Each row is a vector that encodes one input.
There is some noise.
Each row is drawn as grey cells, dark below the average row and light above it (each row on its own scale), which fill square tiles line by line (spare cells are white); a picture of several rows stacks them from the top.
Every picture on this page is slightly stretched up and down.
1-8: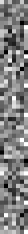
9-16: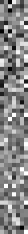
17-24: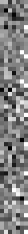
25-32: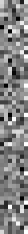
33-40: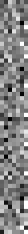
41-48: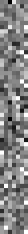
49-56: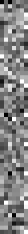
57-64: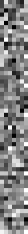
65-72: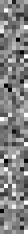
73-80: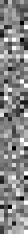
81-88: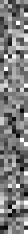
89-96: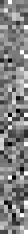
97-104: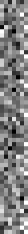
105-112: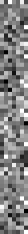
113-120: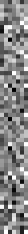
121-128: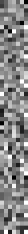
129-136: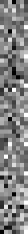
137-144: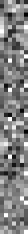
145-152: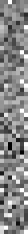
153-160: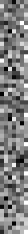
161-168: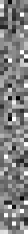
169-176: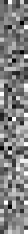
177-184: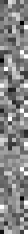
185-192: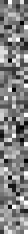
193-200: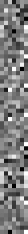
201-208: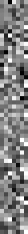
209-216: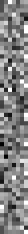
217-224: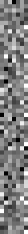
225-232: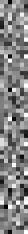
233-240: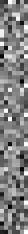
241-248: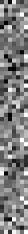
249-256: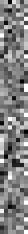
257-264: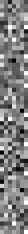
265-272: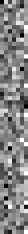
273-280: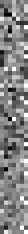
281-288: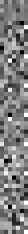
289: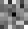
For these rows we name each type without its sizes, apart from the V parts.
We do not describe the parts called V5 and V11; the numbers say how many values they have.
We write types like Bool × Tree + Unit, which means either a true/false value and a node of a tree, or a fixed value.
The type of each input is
Bool × Bool × Bool × Bool × (Line + V11) × V5.
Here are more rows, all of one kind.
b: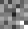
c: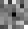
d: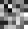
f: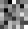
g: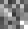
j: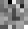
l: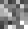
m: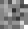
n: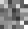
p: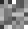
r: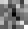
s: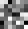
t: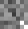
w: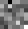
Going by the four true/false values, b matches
d, g, l and t.
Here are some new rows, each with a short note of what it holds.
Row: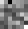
a point on a line, four true/false values and a value of V5
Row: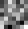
four true/false values, a value of V5 and a value of V11
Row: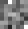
four true/false values, a value of V5 and a value of V11
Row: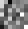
a point on a line, four true/false values and a value of V5
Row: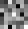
four true/false values, a value of V5 and a value of V11
